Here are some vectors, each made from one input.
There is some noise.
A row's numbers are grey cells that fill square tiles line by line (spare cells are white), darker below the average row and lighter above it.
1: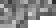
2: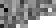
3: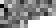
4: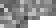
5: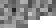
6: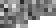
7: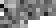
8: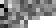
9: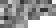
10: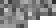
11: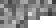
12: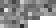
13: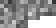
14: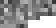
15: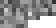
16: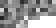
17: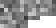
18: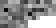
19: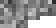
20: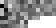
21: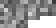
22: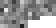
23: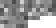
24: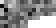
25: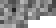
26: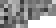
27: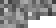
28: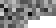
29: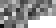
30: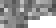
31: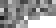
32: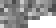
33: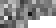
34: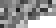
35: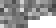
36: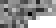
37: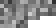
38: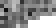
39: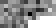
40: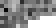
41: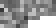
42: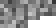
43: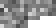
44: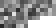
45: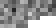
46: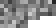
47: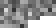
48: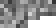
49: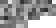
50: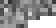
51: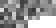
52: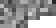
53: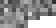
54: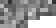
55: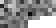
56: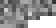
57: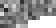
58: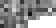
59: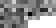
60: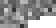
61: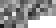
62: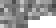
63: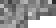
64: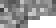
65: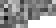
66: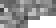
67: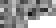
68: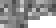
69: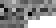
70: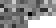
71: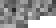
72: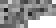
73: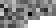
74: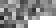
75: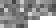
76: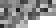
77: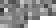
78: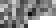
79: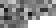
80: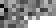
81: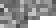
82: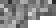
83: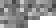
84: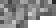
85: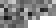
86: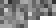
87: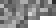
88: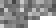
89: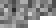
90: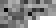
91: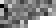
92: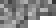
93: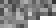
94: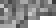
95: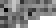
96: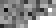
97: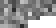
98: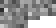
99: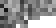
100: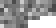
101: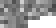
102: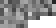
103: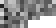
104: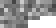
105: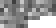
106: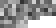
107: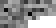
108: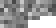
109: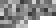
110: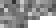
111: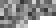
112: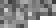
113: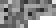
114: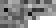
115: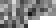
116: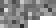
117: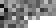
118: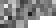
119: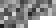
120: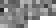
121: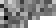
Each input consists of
either two labels (each one of 6), or three true/false values.
